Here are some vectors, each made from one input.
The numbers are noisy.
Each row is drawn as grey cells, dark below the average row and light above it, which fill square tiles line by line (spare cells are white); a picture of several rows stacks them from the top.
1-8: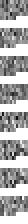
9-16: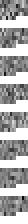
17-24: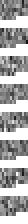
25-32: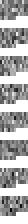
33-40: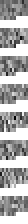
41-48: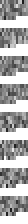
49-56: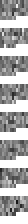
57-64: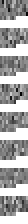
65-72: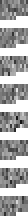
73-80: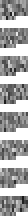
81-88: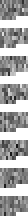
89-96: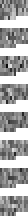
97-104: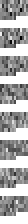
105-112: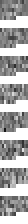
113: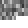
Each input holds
either a point on a 5-point line, or a point on a 6-point line, or a list of up to two points on a 6-point circle.
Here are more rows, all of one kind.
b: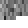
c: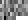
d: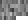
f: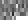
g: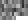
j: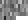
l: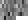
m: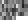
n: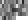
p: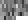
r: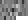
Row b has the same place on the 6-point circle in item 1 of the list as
c, l and p.
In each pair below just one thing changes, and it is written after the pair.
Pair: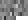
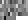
the place on the 6-point circle in item 2 of the list
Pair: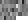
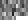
the place on the 6-point circle in item 1 of the list
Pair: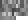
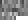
the place on the 6-point circle in item 1 of the list
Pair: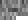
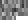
the place on the 6-point circle in item 2 of the list
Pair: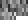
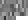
the place on the 6-point circle in item 1 of the list
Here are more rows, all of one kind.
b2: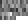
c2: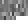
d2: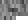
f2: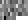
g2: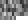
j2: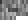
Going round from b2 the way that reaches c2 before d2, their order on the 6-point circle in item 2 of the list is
b2, f2, c2, d2, j2, g2.
